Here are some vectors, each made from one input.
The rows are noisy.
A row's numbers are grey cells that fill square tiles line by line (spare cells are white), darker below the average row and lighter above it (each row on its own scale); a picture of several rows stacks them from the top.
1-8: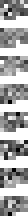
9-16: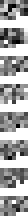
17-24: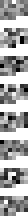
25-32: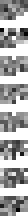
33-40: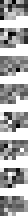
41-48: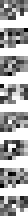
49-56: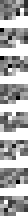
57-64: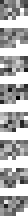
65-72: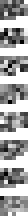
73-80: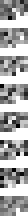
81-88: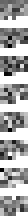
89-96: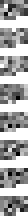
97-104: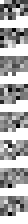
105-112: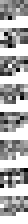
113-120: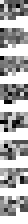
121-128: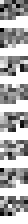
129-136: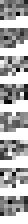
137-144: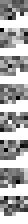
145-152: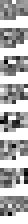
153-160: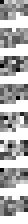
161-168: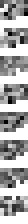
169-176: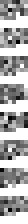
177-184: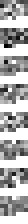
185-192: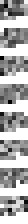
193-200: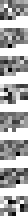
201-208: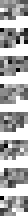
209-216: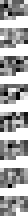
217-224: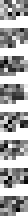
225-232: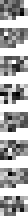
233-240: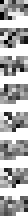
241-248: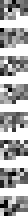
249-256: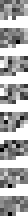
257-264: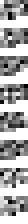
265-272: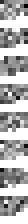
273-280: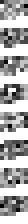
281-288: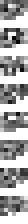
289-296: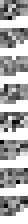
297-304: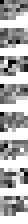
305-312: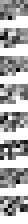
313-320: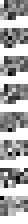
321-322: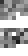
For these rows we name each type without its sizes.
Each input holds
a label, together with either a point on a circle, or a fixed value.
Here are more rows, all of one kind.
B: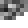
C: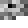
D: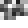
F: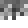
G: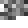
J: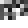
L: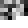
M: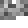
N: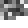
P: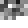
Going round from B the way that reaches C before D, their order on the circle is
B, G, F, C, N, M, D, P, J, L.
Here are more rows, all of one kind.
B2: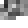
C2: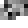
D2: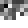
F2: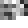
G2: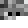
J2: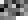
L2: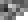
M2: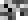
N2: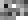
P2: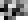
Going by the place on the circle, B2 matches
J2, L2, M2 and N2.
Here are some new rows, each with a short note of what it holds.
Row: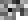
a label
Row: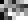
a label
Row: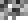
a point on a circle and a label
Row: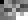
a label
